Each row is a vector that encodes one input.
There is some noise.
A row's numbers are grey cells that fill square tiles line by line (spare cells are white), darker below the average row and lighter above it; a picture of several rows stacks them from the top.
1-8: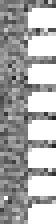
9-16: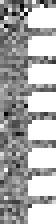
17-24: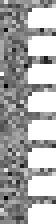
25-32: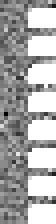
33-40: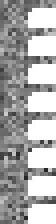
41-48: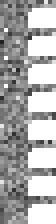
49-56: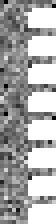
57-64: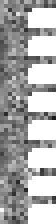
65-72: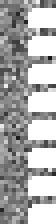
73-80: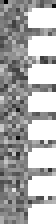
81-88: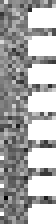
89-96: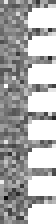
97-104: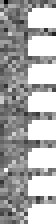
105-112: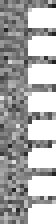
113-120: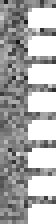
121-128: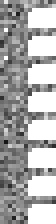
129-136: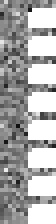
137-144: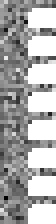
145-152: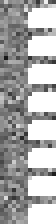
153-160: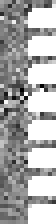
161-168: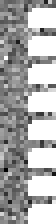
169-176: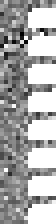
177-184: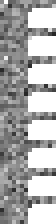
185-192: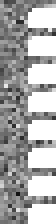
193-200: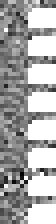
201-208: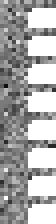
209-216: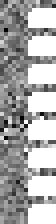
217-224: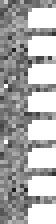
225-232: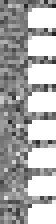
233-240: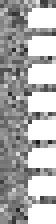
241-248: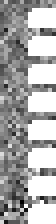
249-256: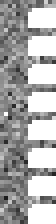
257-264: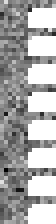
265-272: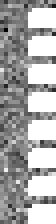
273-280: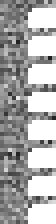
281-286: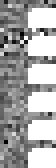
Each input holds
either a point on a 5-point circle, one of 8 labels and a true/false value, or a fixed value.
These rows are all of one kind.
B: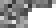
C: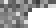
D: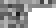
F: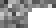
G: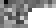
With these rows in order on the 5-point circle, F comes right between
C and G.
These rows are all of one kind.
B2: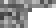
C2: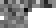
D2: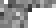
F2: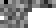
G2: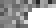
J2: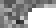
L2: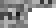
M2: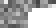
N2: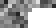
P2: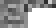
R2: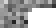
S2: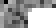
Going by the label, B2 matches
L2 and N2.
